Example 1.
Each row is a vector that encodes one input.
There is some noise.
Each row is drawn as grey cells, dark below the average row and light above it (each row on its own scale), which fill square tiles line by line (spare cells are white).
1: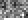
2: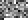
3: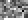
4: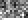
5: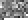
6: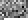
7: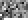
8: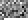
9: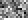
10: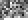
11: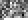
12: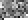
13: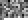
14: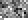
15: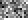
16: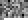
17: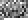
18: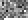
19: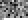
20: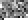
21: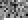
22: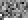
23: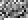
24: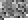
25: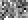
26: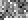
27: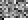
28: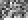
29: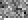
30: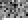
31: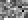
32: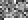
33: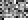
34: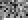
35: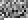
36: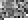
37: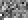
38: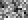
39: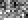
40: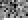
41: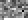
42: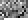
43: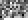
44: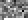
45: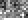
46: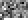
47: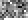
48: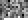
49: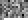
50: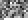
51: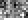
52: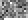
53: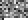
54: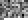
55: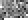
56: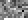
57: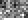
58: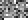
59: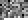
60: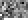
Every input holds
a node of an 11-node tree.
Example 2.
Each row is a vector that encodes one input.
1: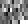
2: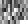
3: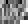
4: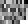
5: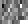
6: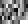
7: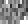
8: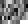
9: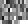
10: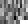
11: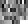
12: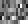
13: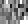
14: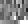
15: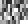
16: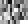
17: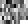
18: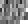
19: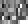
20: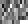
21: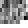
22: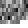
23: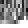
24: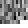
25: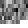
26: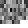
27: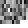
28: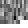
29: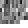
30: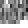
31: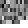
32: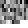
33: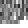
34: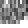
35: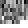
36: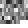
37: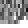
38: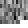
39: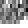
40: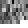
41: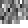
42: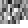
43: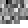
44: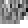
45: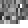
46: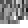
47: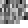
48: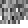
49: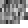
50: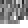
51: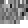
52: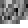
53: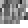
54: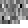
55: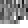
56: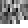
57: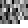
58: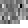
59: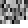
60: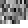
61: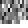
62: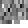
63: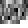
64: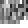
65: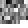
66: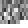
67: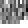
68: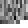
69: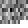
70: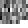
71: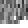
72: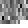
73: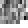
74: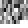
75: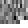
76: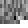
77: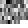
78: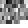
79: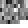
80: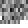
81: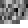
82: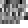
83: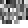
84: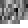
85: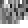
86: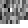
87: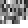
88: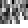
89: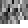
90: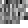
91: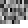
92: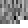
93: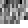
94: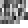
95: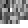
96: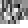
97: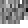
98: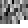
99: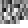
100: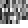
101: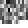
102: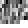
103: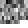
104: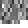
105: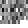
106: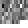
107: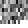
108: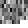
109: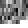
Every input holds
four true/false values.
